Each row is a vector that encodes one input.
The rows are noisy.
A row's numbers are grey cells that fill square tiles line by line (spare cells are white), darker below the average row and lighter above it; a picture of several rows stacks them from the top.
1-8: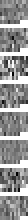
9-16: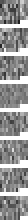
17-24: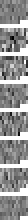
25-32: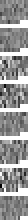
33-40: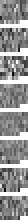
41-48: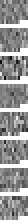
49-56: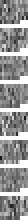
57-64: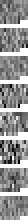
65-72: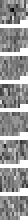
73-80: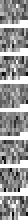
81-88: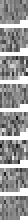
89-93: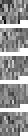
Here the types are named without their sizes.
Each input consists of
either a point on a line, or three true/false values.
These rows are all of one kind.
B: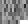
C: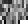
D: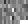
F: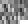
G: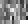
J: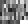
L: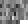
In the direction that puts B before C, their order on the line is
L, B, F, D, J, G, C.
